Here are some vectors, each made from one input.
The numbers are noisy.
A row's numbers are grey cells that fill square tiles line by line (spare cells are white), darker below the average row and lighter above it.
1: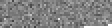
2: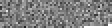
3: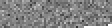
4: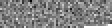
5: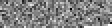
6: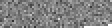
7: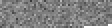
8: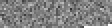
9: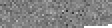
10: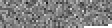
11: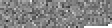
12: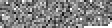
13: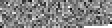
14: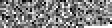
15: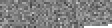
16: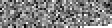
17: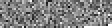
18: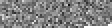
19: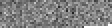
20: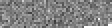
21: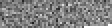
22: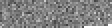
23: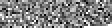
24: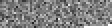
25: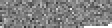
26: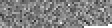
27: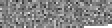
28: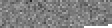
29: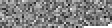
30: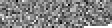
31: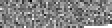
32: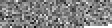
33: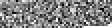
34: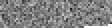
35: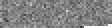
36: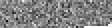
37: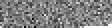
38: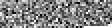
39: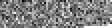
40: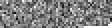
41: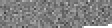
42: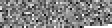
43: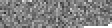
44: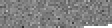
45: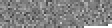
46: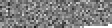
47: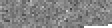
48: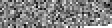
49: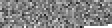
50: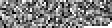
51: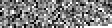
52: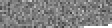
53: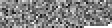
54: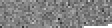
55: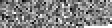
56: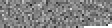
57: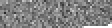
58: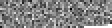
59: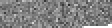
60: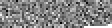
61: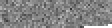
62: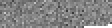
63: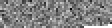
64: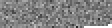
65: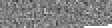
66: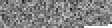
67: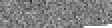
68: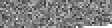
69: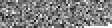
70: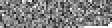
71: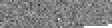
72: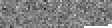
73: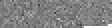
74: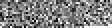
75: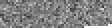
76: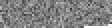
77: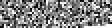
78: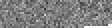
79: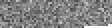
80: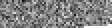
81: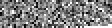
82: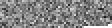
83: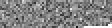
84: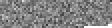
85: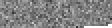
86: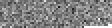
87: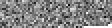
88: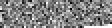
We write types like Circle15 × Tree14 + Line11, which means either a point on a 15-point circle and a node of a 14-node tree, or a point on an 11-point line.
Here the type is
Circle6 × Label7 × Label7 + Unit.
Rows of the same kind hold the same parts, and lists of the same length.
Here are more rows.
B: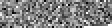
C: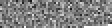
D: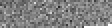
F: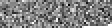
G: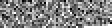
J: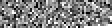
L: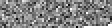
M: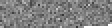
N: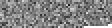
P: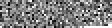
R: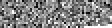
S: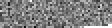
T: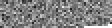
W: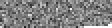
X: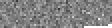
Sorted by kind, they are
B, C, D, F, G, L, M, N, P, S, T, W, X
J, R

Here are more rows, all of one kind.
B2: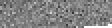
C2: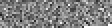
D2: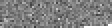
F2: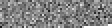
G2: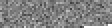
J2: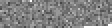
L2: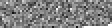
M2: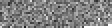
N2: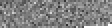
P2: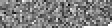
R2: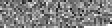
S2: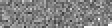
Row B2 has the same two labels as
M2, N2 and S2.
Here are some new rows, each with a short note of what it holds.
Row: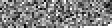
a fixed value
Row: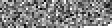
a fixed value
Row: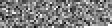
a point on a 6-point circle and two labels (each one of 7)
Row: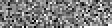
a point on a 6-point circle and two labels (each one of 7)
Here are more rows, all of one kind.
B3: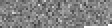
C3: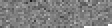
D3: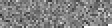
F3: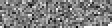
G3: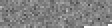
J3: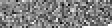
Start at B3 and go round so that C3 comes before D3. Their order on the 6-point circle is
B3, G3, J3, C3, F3, D3.
